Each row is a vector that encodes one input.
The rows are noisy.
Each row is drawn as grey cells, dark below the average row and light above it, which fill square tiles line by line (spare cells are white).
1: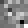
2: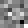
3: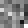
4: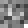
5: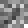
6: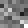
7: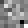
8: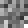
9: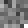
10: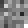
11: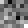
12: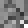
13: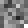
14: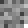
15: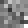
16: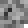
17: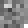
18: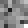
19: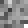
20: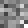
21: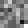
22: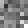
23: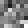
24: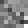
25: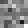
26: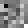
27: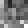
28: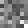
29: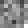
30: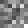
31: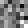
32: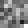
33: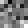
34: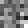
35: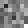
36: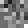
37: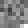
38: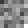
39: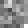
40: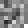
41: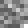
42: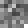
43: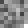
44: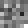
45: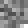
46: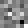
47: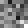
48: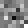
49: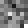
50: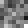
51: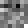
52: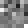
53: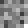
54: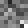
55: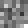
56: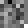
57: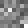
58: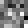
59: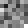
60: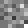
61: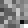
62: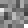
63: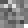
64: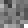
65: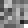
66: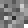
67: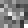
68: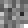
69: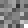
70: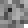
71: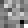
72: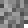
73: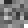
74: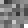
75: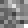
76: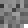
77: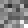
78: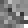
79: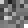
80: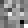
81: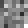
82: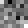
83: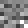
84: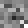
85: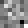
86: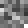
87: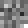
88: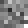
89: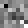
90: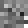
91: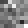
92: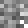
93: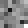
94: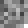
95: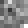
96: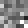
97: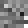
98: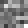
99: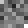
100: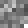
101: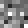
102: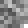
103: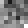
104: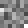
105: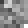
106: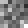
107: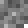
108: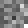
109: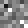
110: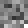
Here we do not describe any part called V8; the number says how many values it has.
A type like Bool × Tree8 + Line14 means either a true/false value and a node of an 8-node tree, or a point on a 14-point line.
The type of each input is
Label6 × (Tree7 + Unit) × V8.
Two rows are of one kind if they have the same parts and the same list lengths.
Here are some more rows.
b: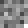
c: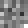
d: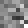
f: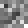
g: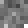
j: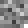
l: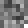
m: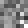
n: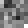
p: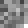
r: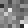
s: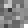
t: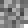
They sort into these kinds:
b, c, j, p, s, t
d, f, g, l, m, n, r

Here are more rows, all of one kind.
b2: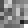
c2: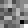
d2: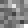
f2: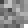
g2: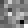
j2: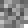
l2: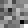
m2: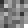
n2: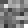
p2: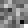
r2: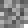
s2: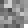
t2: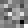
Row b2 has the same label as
f2, j2, r2 and s2.
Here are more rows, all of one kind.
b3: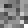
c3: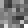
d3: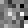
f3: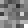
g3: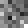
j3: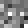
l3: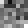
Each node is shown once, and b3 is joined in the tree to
j3.
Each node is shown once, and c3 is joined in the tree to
f3, j3 and l3.
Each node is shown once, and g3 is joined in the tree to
f3.
